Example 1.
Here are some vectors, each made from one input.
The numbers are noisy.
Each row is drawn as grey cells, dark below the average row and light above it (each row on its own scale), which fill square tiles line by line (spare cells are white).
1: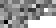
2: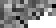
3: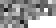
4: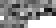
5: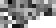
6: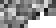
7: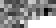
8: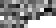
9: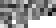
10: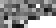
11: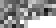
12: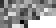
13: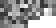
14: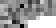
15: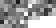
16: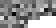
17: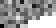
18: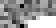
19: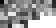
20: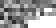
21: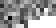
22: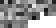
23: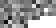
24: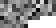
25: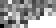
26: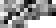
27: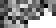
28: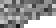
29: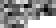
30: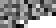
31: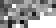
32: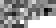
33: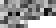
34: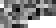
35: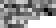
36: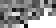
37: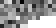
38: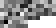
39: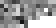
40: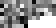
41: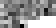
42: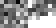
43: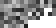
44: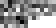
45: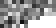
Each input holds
one of 10 labels.
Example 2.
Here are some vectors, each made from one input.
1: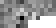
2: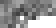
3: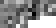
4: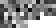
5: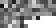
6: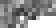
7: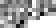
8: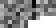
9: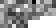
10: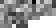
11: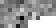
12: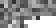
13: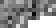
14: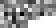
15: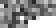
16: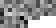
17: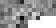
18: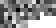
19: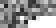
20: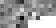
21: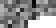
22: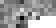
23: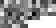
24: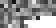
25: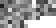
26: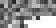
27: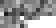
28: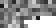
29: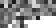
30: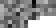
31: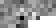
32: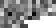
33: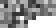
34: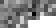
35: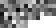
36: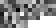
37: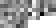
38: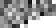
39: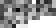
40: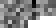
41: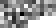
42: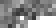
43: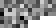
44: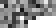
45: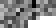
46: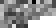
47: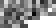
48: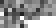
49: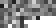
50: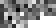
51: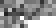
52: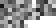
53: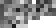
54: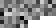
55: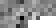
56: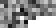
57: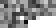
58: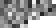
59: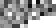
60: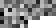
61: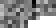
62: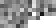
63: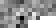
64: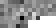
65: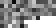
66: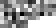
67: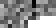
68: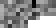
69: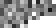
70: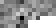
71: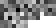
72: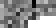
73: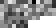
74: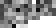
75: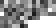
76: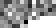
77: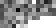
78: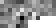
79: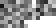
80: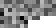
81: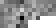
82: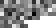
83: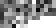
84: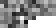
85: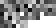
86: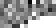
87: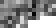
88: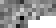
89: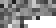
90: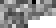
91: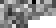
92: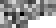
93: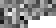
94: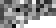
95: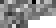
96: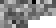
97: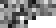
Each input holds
four true/false values.
